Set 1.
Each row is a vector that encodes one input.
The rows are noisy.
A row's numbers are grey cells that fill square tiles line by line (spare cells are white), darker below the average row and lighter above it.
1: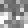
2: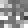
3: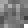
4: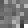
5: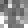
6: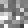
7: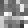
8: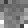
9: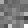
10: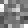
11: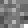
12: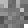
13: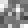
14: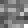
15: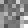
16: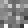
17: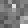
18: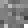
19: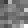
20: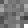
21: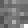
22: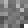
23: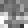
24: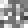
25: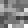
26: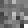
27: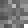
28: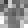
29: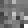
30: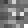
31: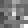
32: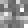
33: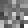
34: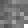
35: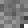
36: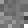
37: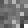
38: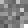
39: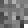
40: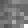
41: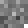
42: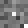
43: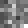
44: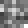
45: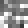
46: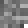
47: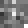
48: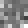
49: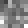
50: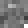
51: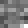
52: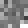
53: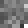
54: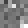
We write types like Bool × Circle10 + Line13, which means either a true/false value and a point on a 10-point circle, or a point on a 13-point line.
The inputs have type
Bool × Bool × Bool.
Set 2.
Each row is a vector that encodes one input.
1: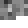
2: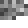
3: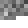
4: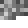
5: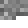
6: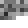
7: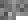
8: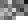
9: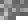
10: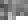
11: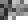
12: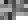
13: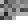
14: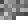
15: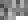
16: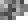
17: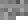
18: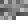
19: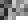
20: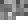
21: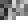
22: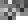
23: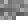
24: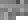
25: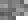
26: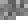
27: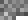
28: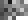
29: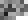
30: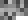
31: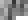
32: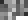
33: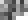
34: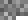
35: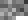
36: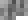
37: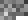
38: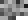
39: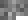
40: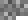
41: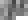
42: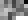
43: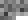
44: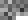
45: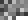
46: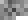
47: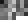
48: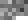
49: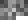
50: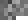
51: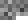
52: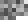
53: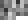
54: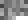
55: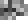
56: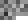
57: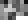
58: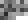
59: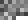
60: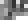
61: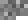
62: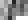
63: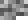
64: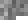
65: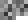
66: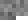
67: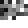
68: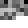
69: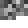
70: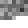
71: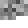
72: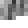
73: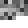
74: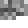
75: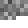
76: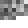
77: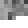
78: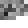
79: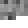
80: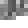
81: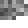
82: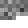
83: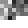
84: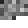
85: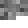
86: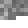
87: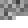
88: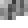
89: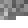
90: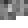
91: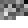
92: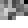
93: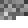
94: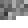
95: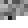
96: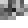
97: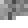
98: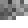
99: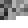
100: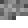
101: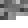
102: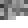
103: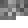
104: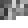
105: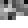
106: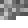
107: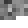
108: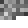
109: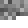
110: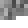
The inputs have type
Bool × Bool × Bool.
